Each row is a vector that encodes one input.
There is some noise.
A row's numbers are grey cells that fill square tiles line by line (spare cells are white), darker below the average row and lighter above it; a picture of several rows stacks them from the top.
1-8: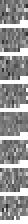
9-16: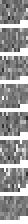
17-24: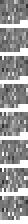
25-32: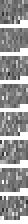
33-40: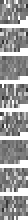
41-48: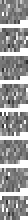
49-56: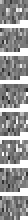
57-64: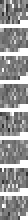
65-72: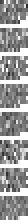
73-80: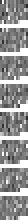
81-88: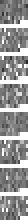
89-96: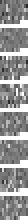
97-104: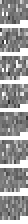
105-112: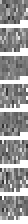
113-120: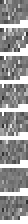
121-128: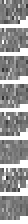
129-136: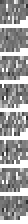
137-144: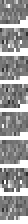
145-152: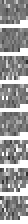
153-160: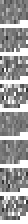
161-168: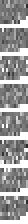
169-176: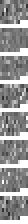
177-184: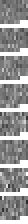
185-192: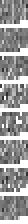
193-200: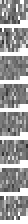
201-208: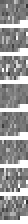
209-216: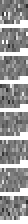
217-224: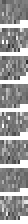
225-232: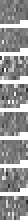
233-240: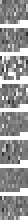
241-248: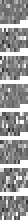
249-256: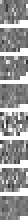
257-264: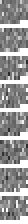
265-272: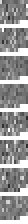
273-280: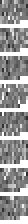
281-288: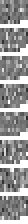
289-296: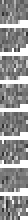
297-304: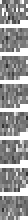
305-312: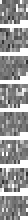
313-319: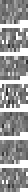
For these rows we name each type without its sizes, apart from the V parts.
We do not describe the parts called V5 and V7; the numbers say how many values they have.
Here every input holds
either a label and a value of V5, or four true/false values, or a value of V7.
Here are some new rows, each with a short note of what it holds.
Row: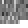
four true/false values
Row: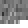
four true/false values
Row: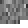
a label and a value of V5
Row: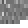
four true/false values
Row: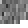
a value of V7
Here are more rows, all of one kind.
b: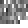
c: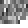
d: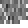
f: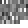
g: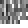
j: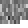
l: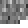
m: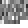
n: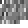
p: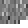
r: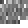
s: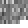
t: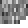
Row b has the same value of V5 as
c and s.
